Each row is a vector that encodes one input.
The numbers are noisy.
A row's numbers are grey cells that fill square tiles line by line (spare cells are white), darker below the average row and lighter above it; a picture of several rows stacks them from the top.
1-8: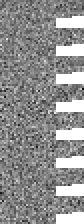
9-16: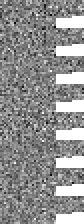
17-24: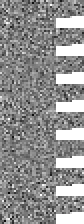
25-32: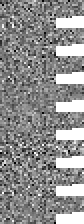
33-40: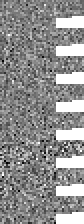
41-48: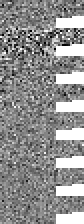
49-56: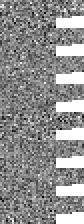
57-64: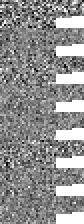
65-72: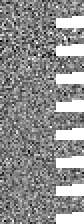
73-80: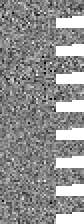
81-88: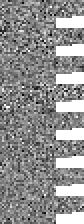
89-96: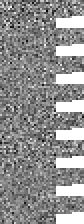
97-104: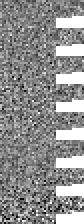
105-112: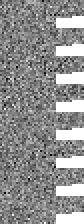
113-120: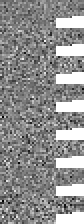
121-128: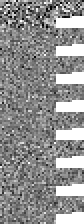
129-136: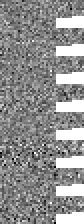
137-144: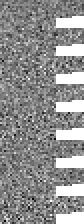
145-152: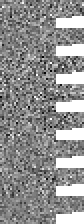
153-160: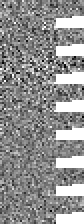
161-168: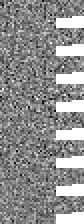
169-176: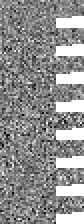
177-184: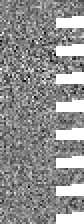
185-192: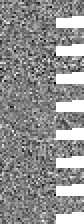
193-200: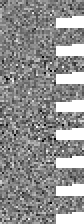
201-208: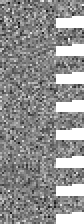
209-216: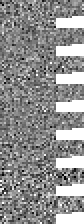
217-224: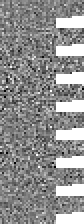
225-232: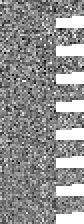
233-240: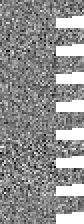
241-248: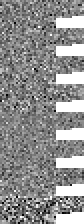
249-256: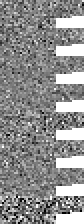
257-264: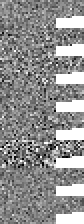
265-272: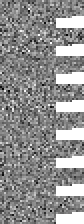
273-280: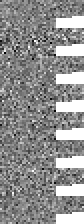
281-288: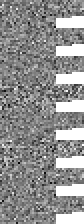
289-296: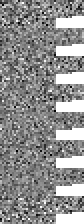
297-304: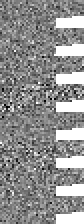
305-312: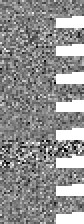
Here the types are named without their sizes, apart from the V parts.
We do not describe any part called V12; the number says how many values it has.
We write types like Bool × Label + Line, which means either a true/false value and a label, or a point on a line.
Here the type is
List(Label × V12).
